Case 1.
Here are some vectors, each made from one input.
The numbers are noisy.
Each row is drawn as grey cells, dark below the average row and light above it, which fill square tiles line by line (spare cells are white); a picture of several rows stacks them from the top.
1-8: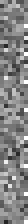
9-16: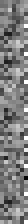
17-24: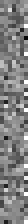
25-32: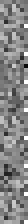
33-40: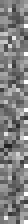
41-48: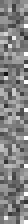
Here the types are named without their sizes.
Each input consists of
a point on a line.
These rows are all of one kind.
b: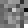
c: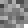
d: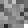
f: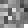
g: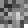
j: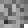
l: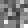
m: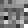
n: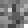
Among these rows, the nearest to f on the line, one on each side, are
b and j.
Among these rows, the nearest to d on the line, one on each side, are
b and c.
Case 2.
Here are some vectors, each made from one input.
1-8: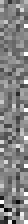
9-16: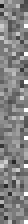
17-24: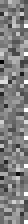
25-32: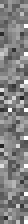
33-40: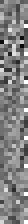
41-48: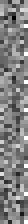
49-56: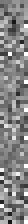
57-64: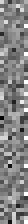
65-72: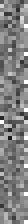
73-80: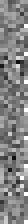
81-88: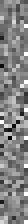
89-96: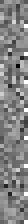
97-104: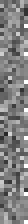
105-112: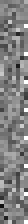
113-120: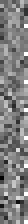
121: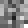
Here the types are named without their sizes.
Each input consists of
a node of a tree.
